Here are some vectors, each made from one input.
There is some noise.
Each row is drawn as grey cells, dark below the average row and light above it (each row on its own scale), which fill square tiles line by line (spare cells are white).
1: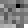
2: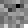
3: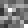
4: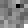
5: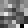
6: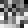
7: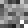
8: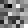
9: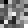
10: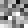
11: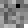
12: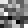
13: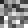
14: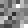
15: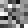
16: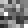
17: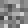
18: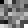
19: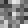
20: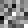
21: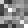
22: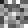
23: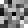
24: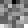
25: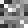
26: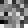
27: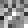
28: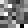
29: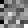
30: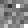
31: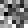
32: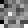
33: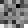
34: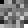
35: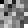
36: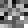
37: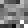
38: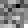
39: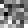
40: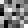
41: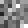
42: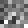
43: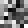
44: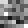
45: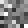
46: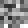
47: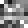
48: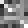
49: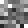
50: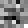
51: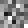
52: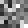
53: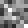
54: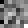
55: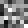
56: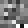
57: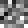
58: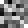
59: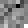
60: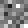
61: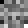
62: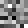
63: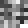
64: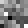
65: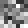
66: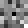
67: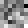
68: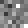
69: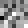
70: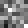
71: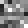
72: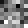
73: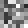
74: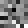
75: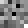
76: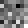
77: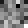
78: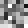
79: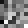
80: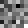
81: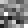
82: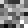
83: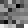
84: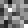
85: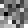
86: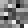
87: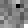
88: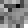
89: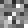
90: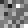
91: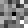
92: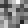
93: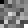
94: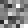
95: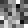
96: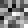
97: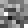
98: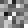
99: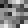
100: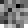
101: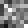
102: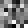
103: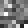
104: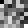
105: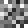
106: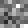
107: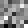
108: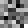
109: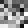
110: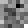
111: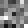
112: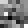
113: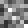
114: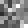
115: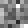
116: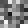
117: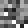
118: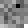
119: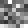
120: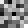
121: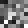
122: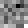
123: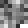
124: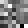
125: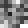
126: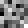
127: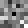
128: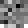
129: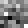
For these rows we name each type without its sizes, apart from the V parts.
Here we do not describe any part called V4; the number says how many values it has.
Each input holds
a value of V4, together with either a label, or a point on a line.
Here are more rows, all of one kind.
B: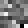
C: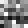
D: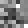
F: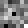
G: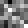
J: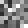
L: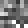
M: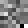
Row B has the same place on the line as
C and M.
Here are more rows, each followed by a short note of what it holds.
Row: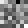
a point on a line and a value of V4
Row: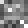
a point on a line and a value of V4
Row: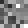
a label and a value of V4
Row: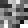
a label and a value of V4
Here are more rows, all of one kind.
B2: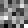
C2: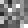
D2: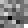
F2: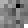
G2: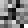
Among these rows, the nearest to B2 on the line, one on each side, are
C2 and F2.
